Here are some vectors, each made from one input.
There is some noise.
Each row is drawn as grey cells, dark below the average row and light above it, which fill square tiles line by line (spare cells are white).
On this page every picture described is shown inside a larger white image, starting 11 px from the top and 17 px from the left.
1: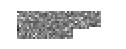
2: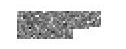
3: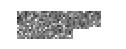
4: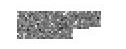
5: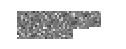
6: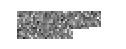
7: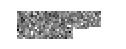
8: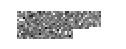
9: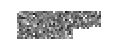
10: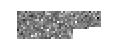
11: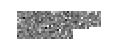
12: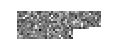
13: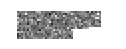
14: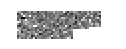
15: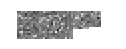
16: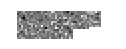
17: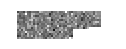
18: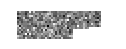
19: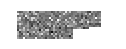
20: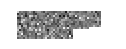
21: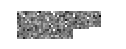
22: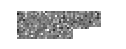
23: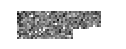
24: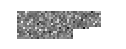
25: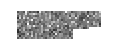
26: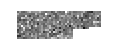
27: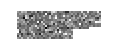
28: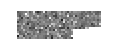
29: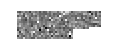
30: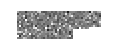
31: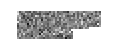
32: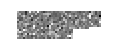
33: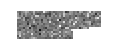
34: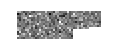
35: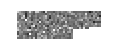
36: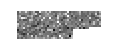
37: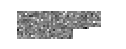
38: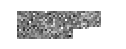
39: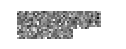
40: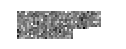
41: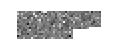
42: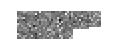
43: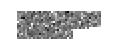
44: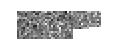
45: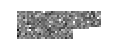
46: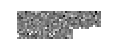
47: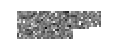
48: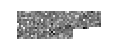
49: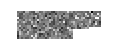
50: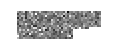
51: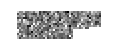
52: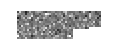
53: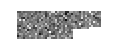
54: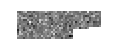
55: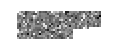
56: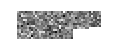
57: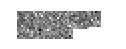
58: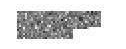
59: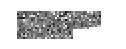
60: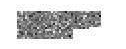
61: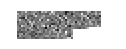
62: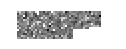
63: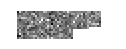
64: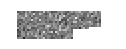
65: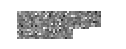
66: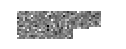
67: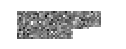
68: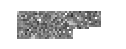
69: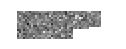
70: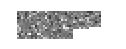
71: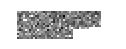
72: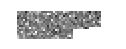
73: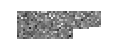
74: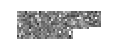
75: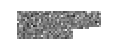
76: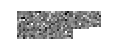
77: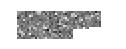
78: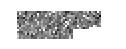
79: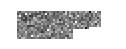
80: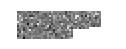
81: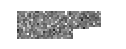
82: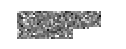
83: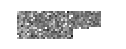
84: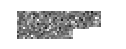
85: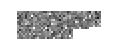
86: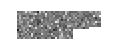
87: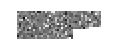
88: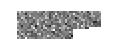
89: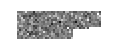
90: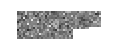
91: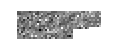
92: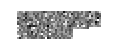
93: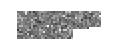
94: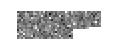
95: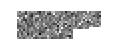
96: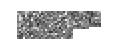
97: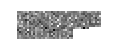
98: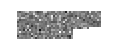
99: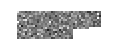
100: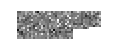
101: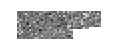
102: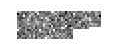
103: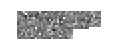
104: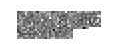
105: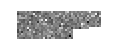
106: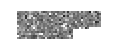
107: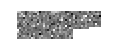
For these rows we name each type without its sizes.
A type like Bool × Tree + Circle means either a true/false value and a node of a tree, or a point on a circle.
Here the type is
Bool × Bool × Bool × Bool × Circle × Line.
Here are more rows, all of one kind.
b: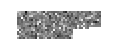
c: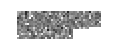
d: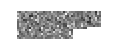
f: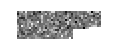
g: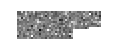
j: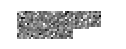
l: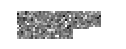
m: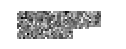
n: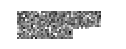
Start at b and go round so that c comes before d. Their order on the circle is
b, c, l, g, n, d, m, f, j.
